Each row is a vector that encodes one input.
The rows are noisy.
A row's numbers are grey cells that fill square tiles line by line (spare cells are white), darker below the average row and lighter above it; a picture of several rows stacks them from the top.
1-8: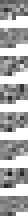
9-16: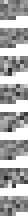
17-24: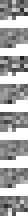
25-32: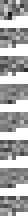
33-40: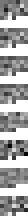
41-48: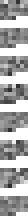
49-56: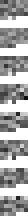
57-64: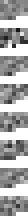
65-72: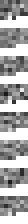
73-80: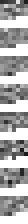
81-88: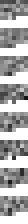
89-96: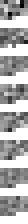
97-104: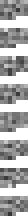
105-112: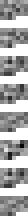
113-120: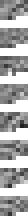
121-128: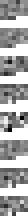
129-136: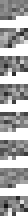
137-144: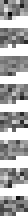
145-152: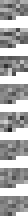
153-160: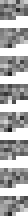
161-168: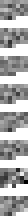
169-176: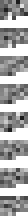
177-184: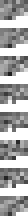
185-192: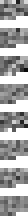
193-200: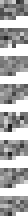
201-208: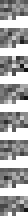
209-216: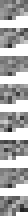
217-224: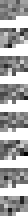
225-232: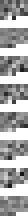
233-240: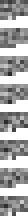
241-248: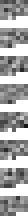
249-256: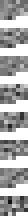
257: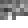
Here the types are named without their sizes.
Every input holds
a true/false value, together with either a point on a line, or a node of a tree.
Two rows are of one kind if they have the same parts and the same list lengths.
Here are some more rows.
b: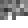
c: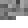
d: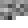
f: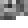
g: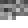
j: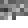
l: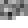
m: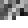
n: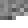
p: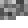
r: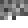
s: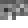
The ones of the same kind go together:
b, c, g, j, n, r, s
d, f, l, m, p

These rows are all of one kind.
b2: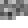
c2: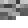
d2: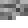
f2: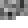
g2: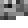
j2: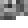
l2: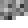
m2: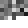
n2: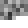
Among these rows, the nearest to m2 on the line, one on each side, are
f2 and j2.
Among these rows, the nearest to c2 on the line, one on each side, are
d2 and l2.
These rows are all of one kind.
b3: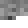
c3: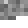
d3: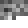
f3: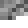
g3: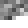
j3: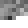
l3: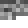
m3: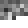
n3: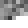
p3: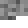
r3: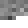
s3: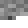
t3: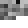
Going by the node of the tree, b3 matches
j3, l3, m3 and p3.
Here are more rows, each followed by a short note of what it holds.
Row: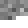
a node of a tree and a true/false value
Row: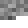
a node of a tree and a true/false value
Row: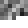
a point on a line and a true/false value
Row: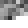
a node of a tree and a true/false value
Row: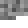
a node of a tree and a true/false value
